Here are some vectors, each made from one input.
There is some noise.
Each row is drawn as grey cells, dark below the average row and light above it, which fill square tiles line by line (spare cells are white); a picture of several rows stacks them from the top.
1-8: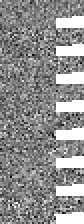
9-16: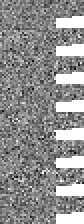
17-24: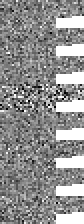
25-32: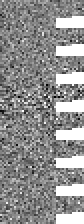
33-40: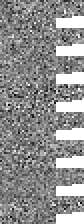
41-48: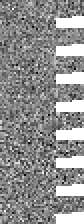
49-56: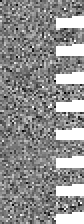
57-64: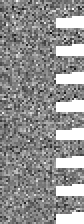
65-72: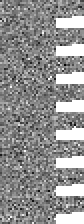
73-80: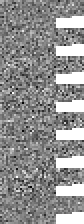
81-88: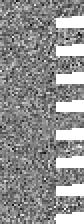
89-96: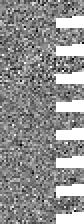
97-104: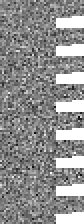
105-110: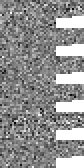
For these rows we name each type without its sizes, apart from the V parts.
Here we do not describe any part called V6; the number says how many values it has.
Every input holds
a node of a tree, together with either a node of a tree, or a value of V6.
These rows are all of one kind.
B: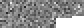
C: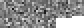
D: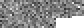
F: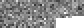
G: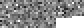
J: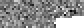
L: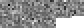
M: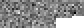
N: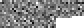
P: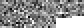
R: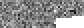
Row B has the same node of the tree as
D and G.
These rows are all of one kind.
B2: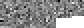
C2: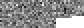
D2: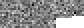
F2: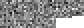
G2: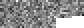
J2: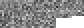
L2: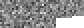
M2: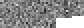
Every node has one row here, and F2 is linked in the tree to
J2.
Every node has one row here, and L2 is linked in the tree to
B2 and D2.
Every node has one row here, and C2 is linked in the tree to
B2 and M2.
